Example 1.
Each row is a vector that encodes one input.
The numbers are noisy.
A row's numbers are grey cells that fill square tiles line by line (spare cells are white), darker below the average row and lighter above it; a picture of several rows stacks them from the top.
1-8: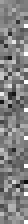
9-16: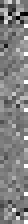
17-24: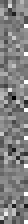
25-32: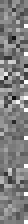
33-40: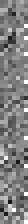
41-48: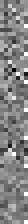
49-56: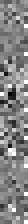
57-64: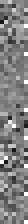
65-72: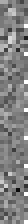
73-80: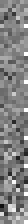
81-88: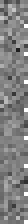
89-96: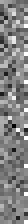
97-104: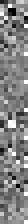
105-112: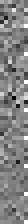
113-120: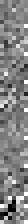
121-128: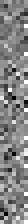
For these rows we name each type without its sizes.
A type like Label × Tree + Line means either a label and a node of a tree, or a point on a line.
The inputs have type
Line × Line.
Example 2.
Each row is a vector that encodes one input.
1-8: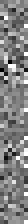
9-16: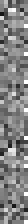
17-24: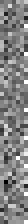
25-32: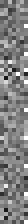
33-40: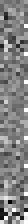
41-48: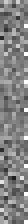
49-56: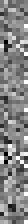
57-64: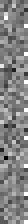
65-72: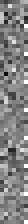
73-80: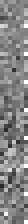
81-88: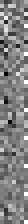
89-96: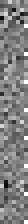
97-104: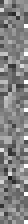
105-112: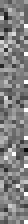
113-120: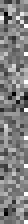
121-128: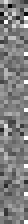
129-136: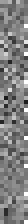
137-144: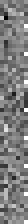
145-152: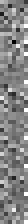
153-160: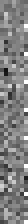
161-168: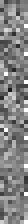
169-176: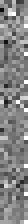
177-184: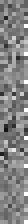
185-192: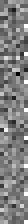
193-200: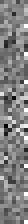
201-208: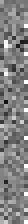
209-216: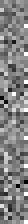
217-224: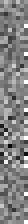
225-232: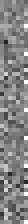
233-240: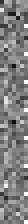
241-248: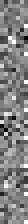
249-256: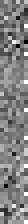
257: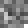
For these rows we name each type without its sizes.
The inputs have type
Line × Line.
